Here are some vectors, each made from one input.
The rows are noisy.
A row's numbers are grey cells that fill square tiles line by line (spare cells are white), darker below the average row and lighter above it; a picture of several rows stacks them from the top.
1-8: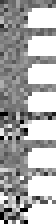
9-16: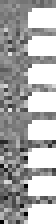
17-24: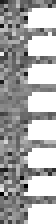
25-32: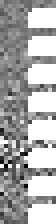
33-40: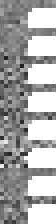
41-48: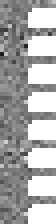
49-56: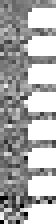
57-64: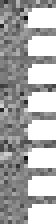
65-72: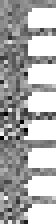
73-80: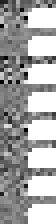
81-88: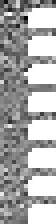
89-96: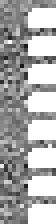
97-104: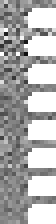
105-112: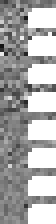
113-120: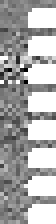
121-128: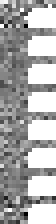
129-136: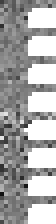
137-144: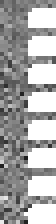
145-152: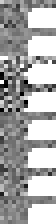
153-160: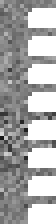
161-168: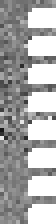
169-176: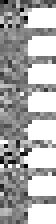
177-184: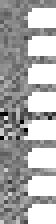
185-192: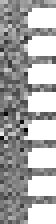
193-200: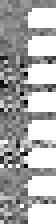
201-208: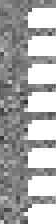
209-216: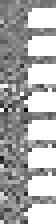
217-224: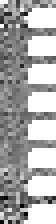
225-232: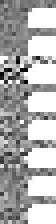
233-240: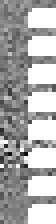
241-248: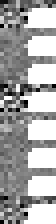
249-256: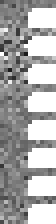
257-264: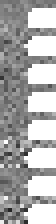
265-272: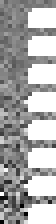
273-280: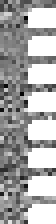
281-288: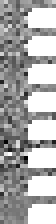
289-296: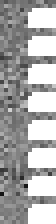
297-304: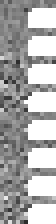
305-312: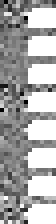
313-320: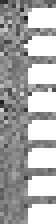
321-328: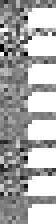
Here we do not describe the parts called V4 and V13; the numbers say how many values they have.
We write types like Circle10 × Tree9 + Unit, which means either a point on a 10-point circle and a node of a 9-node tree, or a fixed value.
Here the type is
(Line7 + V13) × Tree8 + V4.
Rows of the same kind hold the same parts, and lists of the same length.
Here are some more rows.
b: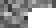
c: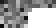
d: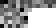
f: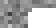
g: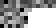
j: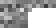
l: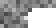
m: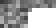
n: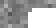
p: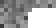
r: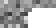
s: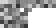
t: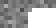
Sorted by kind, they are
b, j, s
c, d, f, n, p, r, t
g, l, m

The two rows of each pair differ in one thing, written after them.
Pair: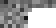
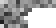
the node of the tree
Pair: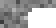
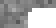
the node of the tree
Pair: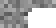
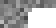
the place on the 7-point line
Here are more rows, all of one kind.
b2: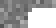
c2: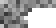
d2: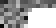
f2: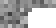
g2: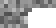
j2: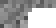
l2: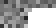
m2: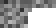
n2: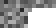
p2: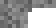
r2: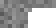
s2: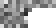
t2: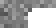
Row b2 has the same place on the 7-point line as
d2 and f2.
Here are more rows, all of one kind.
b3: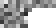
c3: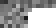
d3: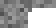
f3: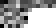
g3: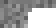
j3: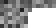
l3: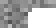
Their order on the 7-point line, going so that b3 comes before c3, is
b3, l3, d3, j3, f3, c3, g3.
